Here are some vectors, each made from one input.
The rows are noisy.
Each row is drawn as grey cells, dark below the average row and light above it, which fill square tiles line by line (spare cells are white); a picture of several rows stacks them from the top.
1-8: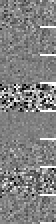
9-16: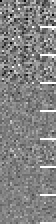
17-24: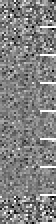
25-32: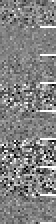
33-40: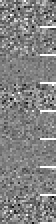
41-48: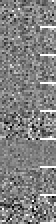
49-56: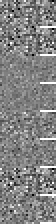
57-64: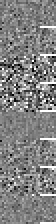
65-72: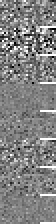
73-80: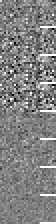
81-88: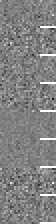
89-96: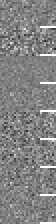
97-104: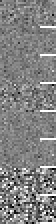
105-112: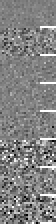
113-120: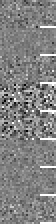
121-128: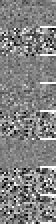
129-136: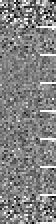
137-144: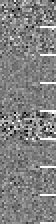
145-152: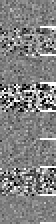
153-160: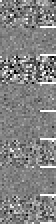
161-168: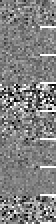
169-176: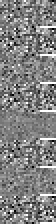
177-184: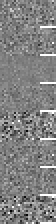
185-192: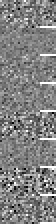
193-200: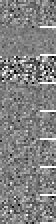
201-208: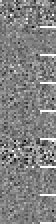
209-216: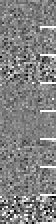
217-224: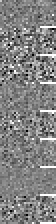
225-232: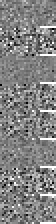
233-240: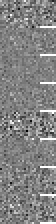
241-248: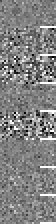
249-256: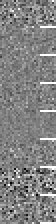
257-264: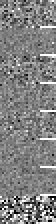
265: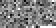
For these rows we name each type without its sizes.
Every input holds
either a fixed value, or a node of a tree.
